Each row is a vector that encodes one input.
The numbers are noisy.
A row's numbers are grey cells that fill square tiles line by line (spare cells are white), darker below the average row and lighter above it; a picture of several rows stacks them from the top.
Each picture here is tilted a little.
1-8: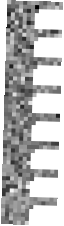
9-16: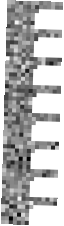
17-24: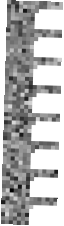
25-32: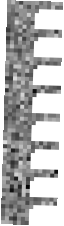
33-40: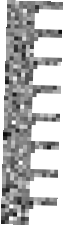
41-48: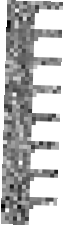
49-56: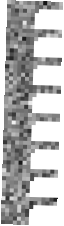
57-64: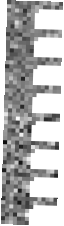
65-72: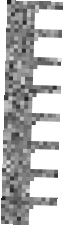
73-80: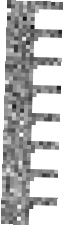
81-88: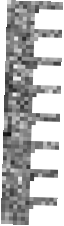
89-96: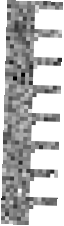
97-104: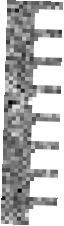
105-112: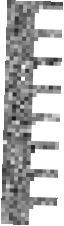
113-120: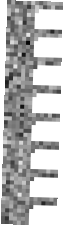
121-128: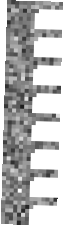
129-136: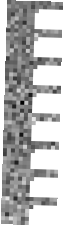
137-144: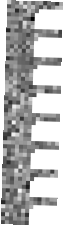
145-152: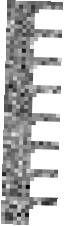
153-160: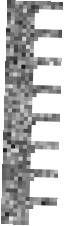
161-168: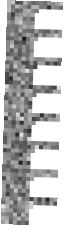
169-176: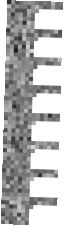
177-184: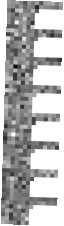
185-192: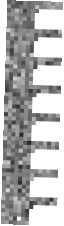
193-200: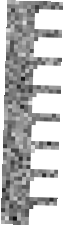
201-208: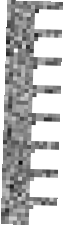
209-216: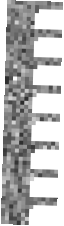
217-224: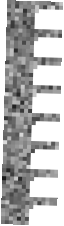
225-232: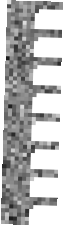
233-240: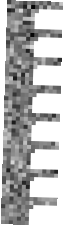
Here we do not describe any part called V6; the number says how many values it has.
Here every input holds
a point on a 10-point line, together with either a point on a 13-point circle, or a value of V6.
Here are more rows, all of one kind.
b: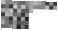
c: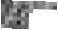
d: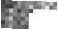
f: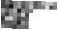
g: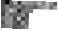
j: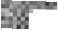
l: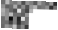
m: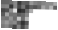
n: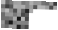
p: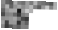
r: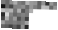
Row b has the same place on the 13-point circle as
p and r.
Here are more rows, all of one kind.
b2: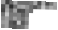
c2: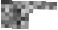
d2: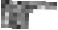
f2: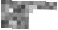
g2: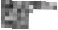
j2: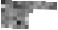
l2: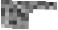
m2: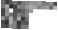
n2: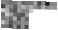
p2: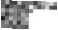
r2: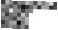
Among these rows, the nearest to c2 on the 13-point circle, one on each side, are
f2 and r2.
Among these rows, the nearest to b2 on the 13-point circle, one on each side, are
g2 and m2.
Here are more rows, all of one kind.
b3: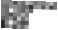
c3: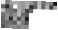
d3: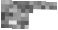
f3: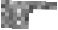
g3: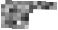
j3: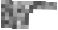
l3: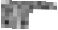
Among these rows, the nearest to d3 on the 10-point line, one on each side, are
b3 and l3.
